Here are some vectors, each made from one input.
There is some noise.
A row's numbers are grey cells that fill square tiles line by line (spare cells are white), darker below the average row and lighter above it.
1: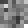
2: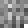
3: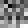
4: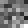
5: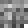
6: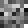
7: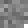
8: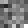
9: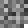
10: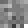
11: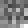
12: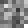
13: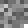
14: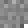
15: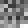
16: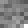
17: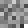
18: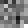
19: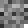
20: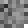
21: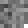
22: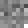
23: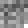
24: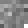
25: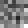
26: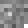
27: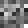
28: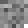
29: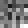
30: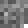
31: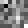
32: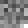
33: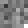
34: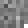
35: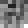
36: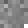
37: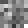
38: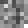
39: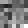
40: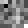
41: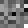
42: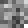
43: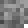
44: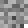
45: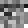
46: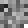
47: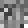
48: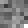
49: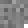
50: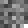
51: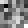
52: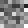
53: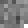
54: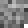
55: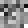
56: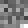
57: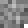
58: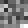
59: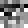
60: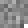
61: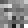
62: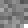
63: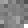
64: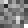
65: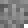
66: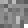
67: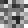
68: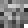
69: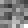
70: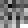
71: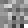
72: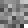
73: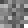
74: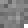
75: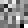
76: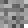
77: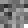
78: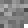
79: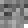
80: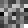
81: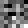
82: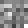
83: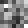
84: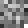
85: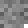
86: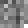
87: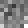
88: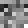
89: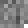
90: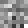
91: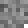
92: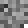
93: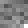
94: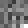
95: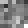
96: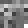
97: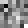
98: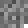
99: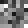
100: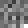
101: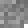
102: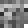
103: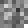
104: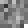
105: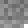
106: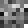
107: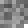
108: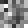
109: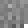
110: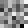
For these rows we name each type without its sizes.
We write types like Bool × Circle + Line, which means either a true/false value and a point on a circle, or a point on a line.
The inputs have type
List(Line).
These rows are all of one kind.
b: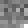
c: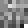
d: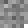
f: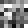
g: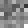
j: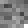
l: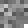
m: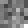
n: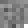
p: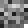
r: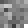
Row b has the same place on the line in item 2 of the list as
l and p.
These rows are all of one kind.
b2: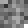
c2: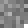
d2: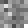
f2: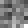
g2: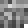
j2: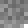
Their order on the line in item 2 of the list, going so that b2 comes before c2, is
f2, g2, d2, b2, j2, c2.
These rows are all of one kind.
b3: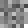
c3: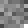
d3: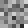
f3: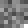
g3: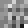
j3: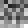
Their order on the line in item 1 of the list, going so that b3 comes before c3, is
f3, b3, d3, j3, g3, c3.
